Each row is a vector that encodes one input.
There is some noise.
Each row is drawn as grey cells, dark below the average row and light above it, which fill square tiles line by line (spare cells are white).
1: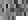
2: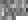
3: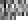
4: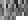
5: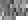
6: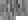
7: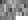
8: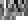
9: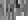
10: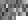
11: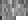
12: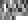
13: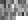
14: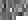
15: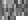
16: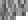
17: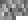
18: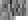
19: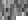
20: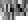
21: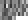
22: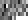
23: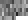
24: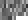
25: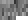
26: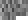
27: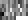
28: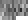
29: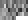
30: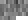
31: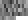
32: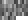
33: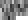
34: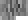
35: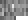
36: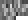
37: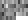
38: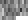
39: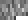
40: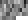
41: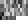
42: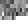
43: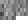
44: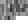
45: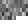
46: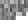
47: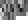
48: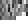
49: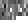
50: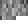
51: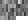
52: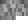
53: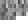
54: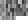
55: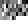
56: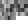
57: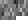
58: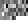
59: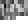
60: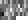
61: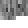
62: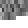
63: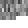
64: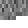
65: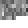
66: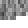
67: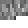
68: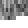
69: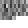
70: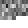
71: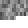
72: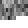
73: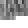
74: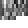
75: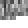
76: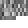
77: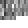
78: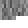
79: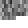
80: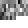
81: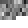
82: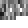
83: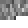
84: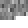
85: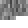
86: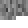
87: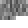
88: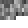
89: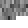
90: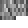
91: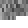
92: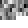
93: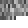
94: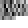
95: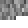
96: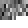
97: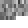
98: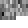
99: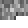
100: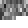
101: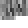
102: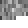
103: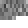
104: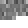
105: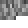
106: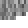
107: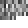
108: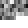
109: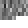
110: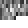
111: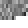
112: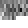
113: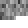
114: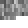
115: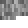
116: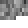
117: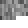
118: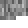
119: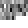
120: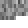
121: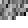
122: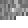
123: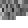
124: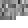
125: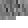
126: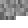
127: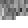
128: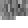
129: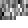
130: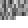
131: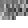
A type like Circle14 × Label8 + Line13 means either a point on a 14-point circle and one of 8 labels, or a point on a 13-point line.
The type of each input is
Label5 + Line13 + Tree11.
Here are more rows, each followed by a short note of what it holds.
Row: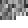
a point on a 13-point line
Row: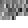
a point on a 13-point line
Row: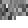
a node of an 11-node tree
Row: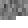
a node of an 11-node tree
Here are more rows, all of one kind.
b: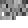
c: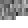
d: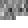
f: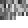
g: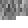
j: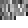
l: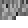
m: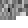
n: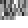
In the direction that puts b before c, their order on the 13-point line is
l, b, n, f, j, d, m, c, g.
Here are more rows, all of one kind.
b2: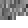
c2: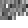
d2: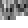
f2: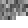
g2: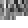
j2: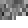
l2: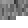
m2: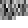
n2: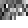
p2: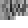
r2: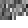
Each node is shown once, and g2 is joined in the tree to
f2.
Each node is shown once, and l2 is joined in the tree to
c2 and j2.
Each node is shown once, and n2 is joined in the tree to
f2.
